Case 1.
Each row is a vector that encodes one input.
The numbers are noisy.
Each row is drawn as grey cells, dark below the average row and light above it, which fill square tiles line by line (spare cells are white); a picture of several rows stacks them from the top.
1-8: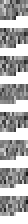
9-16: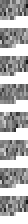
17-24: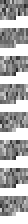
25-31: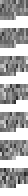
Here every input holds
a point on a 6-point line.
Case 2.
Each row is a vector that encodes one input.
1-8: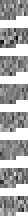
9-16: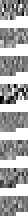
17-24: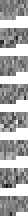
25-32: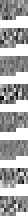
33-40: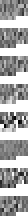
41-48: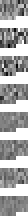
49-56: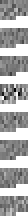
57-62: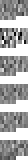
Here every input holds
either a fixed value, or a node of a 12-node tree.
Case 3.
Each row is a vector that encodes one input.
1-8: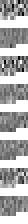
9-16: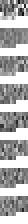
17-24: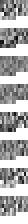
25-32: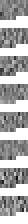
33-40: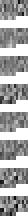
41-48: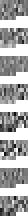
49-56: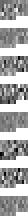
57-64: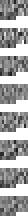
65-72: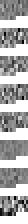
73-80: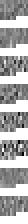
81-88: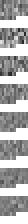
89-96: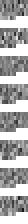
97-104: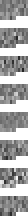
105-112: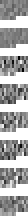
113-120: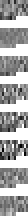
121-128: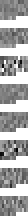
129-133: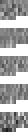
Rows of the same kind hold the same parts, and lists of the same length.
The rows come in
2 kinds.
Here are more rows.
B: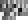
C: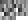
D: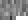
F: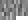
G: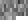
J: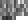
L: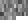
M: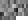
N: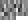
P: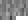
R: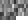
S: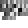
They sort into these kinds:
B, J, S
C, D, F, G, L, M, N, P, R

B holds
a fixed value.
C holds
a node of a 17-node tree.
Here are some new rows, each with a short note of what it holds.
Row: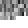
a node of a 17-node tree
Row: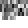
a fixed value
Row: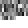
a fixed value
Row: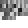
a fixed value
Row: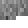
a node of a 17-node tree
